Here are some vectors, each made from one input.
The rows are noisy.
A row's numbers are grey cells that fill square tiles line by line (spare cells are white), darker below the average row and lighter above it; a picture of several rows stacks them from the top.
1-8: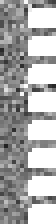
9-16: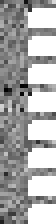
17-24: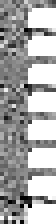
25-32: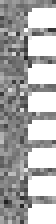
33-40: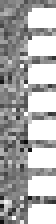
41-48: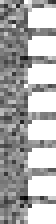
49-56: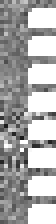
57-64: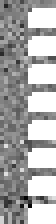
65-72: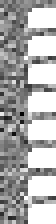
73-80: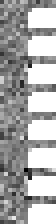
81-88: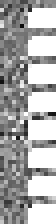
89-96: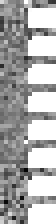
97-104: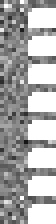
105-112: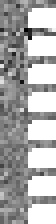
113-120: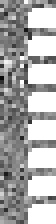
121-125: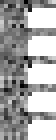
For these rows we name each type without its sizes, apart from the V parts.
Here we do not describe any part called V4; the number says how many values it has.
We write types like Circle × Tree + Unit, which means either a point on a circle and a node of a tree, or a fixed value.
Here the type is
Bool × Bool × Bool + (Tree + Unit) × V4.
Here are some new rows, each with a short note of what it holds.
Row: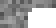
a value of V4
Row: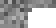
a value of V4
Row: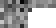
a value of V4
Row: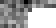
a value of V4
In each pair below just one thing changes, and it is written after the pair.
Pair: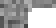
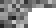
the value of V4
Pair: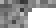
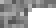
the value of V4
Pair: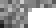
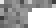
the node of the tree
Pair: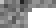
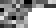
the node of the tree
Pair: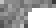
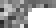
the value of V4
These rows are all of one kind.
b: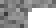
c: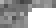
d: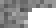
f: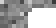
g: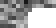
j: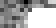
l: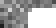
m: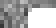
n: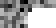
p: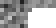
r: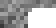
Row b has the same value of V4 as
d, g, j and m.
